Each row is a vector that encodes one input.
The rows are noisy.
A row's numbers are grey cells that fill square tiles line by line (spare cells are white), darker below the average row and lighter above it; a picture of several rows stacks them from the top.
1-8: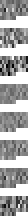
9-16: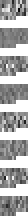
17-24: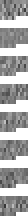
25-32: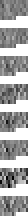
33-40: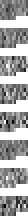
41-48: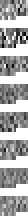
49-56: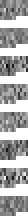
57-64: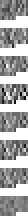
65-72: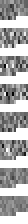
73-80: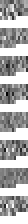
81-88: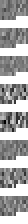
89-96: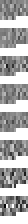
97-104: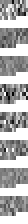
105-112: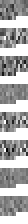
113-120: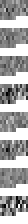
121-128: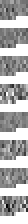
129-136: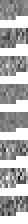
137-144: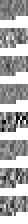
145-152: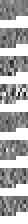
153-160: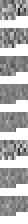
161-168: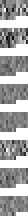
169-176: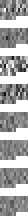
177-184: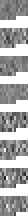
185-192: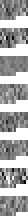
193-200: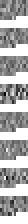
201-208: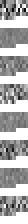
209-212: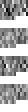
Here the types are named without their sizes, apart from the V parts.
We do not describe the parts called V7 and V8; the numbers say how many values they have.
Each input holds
a point on a line and a value of V8, together with either a label, or a true/false value and a value of V7.
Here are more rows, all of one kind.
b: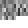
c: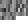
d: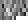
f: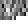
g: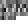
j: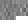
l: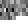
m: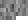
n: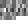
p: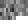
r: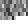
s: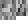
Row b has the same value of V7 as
f, g and l.
